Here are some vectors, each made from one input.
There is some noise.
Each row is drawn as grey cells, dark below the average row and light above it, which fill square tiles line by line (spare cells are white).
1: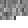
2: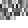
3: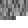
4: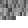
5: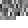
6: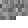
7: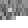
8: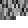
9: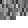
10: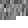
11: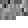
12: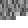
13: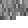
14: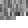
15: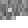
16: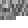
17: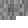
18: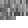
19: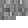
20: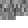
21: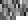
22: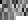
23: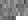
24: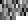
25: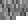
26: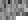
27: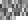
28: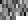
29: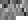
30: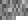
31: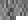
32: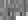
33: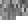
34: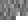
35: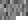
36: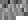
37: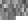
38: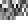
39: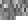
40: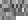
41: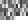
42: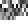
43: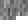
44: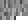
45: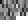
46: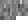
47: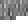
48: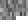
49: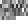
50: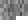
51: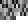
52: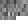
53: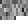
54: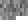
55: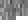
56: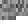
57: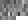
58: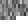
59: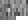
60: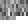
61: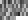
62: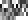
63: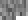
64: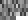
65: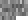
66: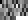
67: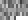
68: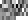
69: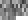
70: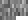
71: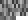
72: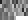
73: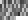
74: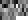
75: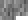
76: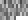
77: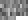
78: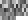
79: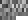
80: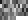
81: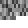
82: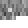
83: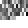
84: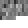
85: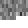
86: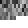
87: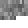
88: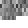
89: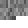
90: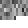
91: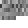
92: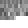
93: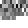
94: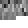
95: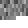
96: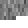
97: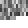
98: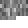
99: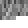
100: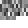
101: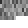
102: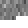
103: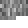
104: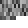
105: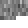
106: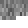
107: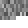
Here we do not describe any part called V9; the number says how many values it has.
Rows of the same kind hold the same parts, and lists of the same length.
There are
2 kinds of row.
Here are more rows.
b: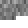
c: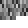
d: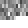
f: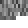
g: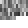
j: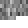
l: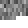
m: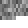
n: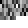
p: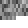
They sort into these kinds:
b, c, f, n
d, g, j, l, m, p

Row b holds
a point on a 7-point line and three true/false values.
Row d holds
a value of V9.
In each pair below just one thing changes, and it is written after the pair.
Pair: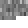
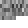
the place on the 7-point line
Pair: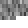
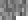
one of the three true/false values
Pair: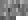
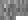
the place on the 7-point line
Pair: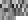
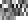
the place on the 7-point line
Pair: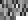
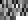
one of the three true/false values
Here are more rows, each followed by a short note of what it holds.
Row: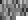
a point on a 7-point line and three true/false values
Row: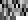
a point on a 7-point line and three true/false values
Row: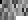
a value of V9
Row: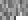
a value of V9
